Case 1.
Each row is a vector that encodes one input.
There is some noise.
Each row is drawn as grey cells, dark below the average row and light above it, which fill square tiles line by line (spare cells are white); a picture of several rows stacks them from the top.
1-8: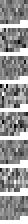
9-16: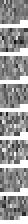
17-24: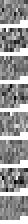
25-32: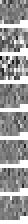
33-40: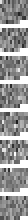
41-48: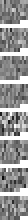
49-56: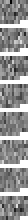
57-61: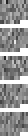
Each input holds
one of 6 labels, together with either a point on a 9-point circle, or a fixed value.
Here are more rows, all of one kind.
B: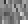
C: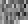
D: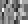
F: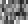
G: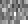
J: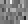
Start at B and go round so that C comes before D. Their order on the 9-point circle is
B, C, G, F, J, D.
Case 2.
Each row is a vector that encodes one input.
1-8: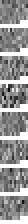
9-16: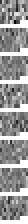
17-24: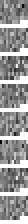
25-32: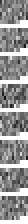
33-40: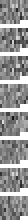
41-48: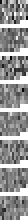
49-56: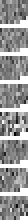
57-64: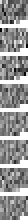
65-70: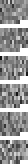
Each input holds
either a point on an 8-point circle, or a point on a 9-point circle, or a fixed value.
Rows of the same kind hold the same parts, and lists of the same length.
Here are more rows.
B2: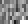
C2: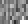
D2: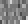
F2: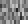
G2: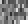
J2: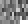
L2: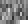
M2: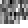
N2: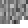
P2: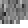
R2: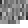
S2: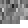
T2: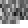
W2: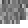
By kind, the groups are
B2, C2, N2
D2, G2, J2, M2, S2, W2
F2, L2, P2, R2, T2

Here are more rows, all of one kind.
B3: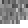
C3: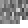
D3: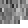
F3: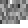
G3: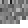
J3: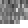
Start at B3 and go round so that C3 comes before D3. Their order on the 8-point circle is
B3, F3, C3, G3, D3, J3.
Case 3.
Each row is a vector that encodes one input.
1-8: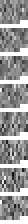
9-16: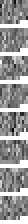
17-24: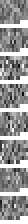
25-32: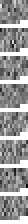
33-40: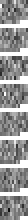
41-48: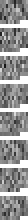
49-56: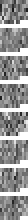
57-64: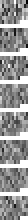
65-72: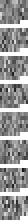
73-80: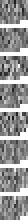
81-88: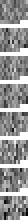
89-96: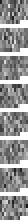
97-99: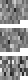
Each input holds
a point on an 8-point line, together with either a fixed value, or a node of a 10-node tree.
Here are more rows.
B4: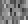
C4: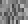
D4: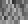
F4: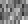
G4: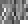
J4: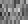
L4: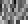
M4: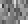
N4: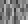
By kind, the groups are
B4, C4, D4, F4, G4, J4, L4, N4
M4

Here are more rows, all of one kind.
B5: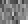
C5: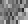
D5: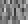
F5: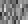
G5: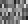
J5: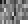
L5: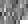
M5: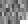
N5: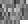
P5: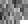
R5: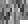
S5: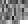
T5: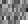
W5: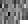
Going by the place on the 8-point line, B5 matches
F5, L5 and M5.
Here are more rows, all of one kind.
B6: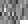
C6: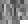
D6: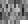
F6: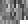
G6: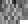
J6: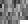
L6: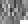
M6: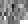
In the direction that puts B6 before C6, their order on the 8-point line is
M6, B6, C6, L6, F6, G6, D6, J6.
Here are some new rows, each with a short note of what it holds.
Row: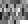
a point on an 8-point line and a node of a 10-node tree
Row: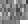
a point on an 8-point line
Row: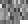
a point on an 8-point line
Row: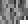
a point on an 8-point line and a node of a 10-node tree
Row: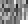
a point on an 8-point line
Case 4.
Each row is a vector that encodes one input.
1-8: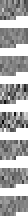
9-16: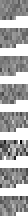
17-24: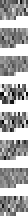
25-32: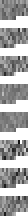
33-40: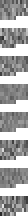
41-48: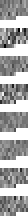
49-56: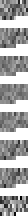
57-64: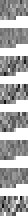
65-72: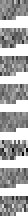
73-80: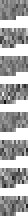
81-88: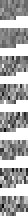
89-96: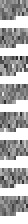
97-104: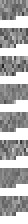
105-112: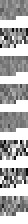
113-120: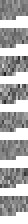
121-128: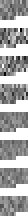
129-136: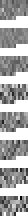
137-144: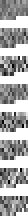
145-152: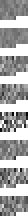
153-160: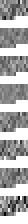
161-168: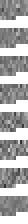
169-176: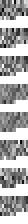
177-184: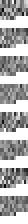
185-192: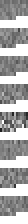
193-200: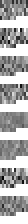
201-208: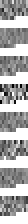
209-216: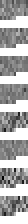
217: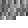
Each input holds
a point on an 11-point line, together with either a fixed value, or four true/false values.
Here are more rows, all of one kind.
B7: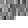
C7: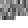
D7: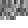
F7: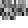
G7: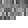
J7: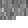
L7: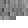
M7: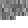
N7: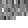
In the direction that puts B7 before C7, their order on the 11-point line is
M7, F7, L7, J7, N7, D7, B7, G7, C7.
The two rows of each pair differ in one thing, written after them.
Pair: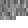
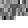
one of the four true/false values
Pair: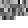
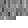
the place on the 11-point line
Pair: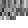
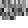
one of the four true/false values
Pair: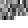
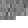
one of the four true/false values
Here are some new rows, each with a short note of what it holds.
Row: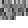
a point on an 11-point line
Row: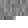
a point on an 11-point line and four true/false values
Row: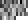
a point on an 11-point line and four true/false values
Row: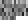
a point on an 11-point line
